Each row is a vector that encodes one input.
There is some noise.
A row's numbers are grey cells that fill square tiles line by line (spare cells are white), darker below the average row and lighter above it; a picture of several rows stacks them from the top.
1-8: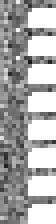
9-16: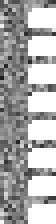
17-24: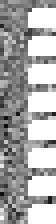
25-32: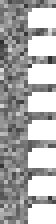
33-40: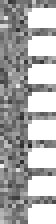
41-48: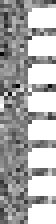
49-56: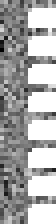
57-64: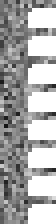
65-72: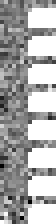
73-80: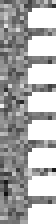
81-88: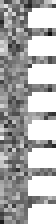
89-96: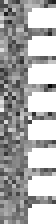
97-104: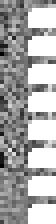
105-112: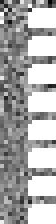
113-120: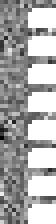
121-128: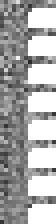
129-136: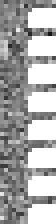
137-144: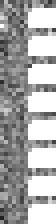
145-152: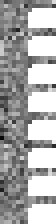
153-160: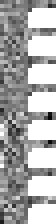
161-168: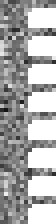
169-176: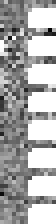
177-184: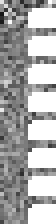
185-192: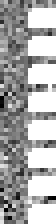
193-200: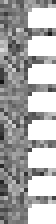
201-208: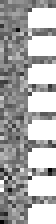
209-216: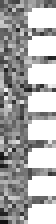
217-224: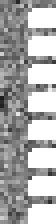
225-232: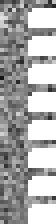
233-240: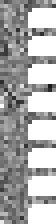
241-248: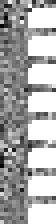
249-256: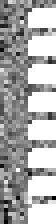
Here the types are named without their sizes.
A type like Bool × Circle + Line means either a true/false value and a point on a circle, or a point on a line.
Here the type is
Line.
